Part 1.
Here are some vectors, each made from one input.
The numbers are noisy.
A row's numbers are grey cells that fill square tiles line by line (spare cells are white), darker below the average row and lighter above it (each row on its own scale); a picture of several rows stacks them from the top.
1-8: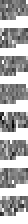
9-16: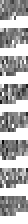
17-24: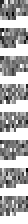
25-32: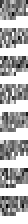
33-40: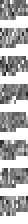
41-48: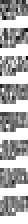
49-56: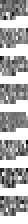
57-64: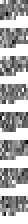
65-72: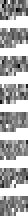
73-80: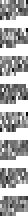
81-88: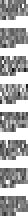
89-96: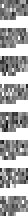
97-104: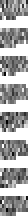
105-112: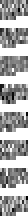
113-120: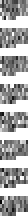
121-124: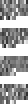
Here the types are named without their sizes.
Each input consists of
five true/false values.
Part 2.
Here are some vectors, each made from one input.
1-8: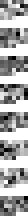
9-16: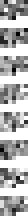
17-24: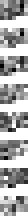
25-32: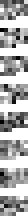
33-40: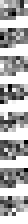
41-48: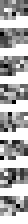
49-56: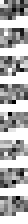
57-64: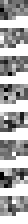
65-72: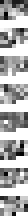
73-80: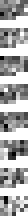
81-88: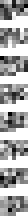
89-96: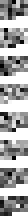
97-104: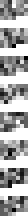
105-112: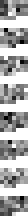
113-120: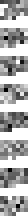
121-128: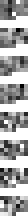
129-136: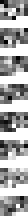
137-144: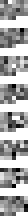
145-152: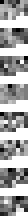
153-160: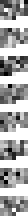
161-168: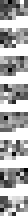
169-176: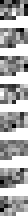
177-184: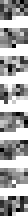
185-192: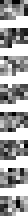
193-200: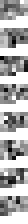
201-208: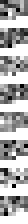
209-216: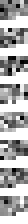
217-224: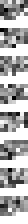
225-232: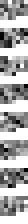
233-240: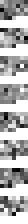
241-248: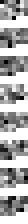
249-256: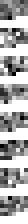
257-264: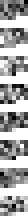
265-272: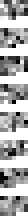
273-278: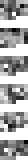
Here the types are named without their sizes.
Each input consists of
a node of a tree.
